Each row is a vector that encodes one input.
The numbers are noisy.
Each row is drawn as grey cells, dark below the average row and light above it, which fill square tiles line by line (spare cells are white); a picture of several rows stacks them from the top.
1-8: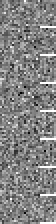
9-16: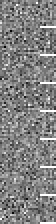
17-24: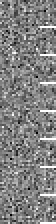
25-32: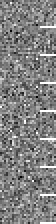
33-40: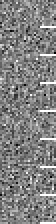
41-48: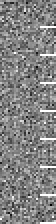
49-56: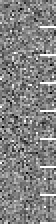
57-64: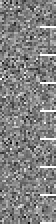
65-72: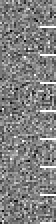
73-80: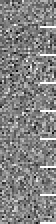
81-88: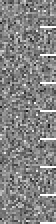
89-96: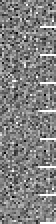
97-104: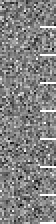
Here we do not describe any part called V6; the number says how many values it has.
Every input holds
a value of V6, together with either a point on a 4-point line, or a point on a 7-point line.
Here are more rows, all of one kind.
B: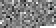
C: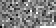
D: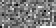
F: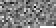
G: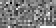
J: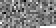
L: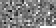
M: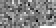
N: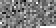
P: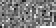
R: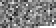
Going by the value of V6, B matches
J and N.
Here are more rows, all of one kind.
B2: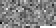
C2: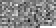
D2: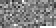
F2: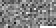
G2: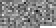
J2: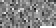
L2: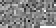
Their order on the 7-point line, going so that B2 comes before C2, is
L2, J2, B2, C2, G2, F2, D2.
